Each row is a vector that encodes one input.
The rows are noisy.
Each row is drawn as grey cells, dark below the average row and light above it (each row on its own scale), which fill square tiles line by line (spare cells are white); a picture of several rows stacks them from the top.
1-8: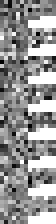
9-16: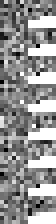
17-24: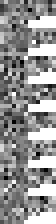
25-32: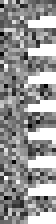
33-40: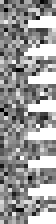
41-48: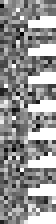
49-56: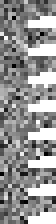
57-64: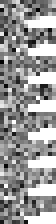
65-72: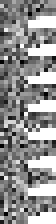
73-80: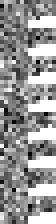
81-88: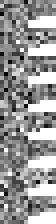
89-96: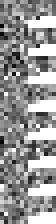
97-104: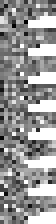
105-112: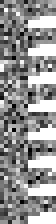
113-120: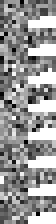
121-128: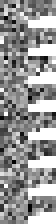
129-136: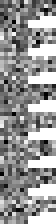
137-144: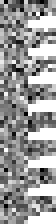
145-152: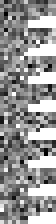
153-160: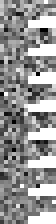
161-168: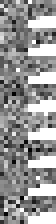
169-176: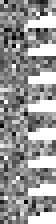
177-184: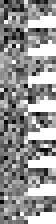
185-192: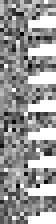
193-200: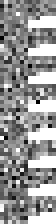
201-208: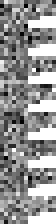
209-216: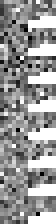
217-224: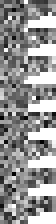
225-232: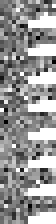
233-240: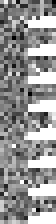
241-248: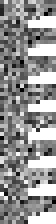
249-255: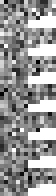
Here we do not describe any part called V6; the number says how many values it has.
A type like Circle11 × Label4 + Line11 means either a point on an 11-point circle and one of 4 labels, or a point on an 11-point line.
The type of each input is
(Circle14 + Unit) × V6 + Line8.
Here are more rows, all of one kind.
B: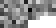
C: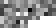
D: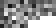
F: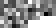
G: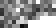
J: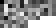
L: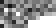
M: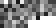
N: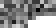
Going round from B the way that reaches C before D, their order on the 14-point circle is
B, L, F, C, M, J, D, G, N.
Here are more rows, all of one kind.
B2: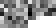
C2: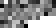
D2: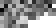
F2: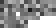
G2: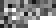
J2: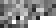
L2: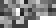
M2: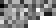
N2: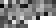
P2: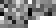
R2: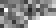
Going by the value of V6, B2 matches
J2, M2 and P2.
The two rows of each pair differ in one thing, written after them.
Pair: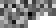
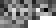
the place on the 14-point circle
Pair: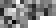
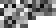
the place on the 14-point circle
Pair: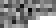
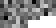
the place on the 14-point circle
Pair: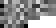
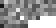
the place on the 14-point circle
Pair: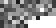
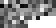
the place on the 14-point circle
